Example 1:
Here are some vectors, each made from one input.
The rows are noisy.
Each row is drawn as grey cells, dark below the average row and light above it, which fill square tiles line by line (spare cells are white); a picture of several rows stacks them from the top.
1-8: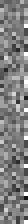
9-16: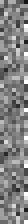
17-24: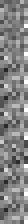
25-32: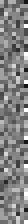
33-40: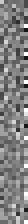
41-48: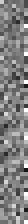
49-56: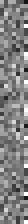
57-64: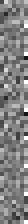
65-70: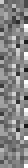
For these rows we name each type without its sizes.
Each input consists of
a point on a line.
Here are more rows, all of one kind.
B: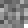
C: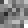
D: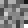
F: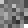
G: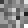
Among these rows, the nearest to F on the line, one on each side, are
B and D.
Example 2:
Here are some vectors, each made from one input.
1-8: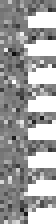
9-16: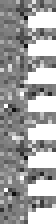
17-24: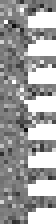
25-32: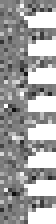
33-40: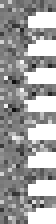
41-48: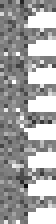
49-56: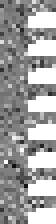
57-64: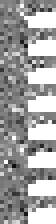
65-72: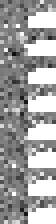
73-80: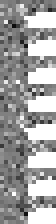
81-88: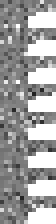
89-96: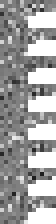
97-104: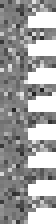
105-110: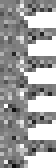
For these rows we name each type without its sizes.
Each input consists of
four true/false values.
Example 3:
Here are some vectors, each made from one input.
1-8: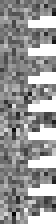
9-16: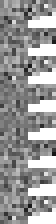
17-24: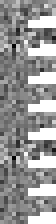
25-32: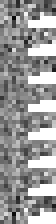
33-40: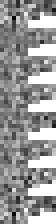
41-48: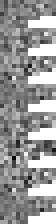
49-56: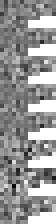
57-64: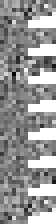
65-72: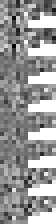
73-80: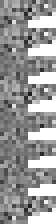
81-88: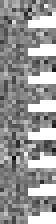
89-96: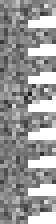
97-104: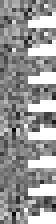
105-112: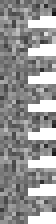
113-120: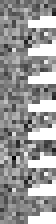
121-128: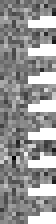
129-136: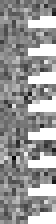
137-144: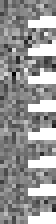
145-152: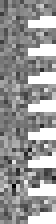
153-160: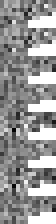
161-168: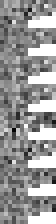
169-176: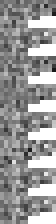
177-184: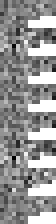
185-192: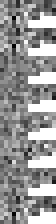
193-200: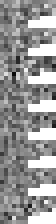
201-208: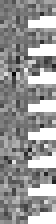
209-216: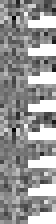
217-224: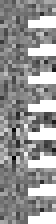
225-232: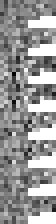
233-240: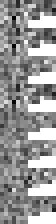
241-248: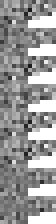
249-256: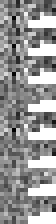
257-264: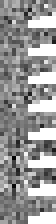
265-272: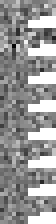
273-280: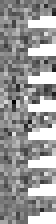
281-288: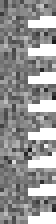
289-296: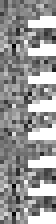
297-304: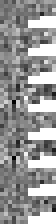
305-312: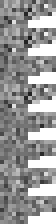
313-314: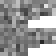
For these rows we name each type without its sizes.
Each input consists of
a point on a line.
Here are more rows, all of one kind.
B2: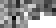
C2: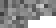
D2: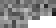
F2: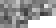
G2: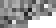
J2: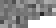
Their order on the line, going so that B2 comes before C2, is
B2, D2, C2, J2, F2, G2.
